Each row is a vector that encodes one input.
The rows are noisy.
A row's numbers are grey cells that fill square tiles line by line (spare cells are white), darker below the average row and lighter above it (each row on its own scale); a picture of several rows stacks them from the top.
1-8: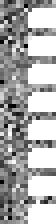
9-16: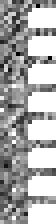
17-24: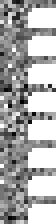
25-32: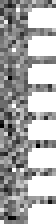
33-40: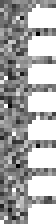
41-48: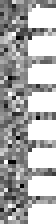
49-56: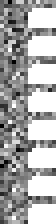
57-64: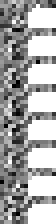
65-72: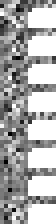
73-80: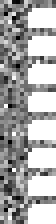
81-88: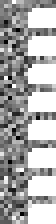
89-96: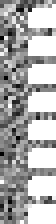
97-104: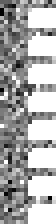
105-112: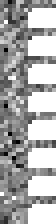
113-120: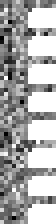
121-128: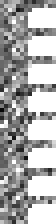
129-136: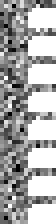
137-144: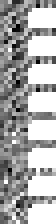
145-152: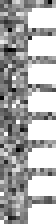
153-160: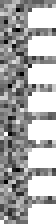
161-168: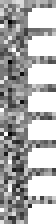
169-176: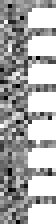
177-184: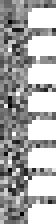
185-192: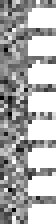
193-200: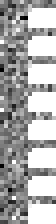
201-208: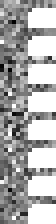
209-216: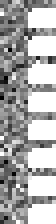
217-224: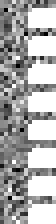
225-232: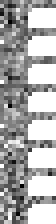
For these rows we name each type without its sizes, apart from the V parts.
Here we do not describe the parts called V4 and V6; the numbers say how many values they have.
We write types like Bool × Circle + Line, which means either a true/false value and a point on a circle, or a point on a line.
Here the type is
Bool × V4 + (Line + Tree) × V6.
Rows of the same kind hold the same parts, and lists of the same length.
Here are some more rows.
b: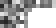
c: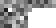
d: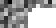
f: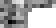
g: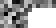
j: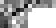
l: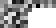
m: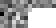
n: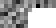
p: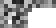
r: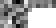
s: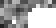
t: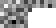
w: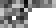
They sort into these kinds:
b, d, f, t, w
c, j, m, s
g, l, n, p, r

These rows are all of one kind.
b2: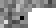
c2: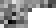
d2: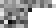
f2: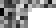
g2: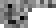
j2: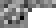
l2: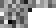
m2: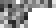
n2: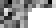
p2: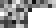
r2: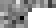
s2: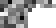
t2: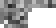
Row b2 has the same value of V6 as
j2, r2 and s2.
